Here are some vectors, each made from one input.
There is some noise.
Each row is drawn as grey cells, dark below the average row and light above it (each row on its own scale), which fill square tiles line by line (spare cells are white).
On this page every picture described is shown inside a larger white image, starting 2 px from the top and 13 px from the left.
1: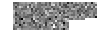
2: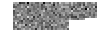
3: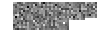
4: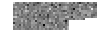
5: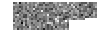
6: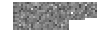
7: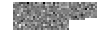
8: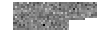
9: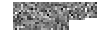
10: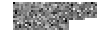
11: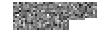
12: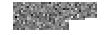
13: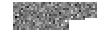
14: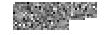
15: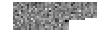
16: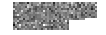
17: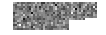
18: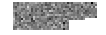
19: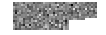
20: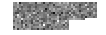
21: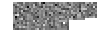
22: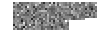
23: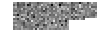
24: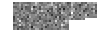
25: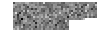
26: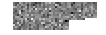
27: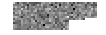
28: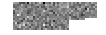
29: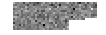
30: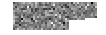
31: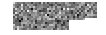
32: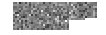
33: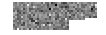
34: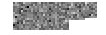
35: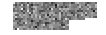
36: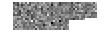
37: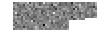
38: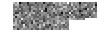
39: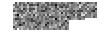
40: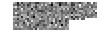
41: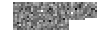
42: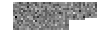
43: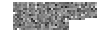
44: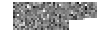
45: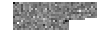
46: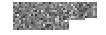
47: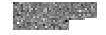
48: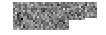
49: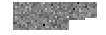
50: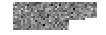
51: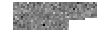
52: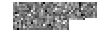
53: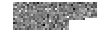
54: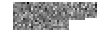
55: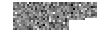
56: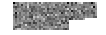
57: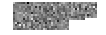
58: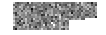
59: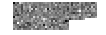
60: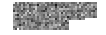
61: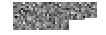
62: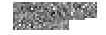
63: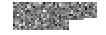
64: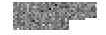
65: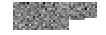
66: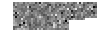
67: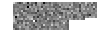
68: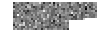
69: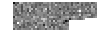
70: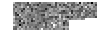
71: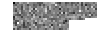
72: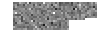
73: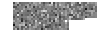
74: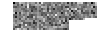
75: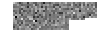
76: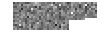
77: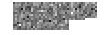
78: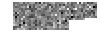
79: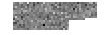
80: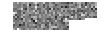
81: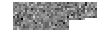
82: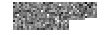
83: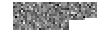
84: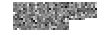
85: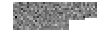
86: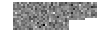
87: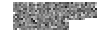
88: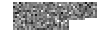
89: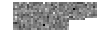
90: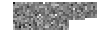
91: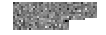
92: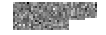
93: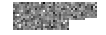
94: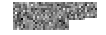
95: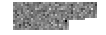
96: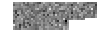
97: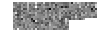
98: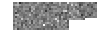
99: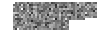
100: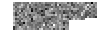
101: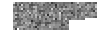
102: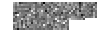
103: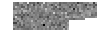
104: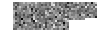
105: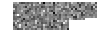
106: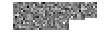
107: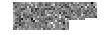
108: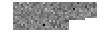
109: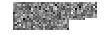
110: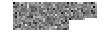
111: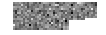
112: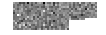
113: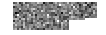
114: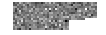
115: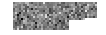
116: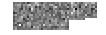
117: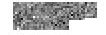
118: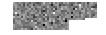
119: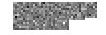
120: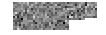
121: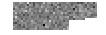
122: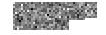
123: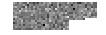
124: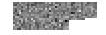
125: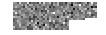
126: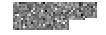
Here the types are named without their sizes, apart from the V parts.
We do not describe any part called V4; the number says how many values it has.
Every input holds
a point on a line, together with either a point on a line, or a value of V4.
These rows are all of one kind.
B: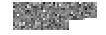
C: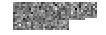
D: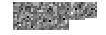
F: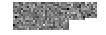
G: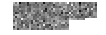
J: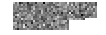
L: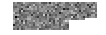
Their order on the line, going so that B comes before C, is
B, L, D, F, C, J, G.
